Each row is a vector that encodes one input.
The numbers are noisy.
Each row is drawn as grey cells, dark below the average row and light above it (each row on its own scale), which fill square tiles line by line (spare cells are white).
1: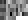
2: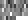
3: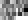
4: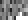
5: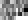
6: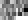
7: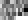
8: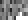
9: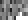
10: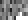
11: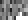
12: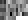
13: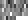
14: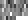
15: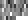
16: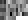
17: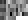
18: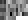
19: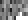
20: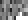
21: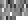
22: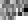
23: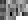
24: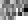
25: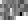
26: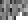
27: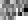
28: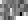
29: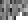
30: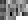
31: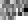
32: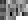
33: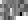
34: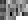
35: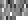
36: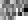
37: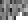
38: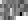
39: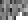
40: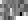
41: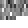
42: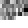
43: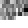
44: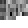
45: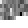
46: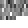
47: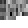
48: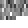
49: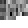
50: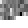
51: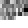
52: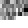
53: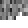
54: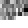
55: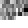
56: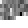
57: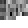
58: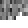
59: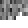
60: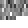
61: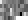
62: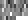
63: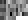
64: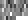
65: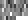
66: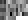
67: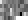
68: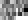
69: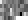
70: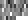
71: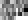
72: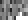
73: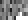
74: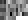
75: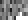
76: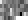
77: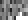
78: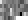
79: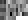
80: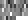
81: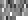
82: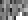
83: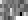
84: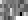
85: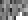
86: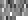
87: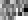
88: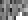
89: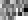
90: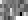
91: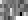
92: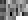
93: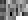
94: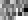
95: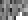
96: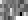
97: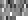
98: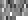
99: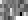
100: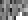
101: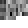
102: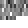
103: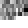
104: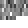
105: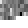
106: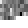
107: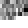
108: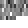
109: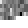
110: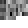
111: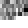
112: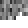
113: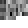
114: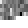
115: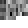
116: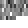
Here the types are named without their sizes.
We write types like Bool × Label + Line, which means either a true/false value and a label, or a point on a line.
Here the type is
Line.
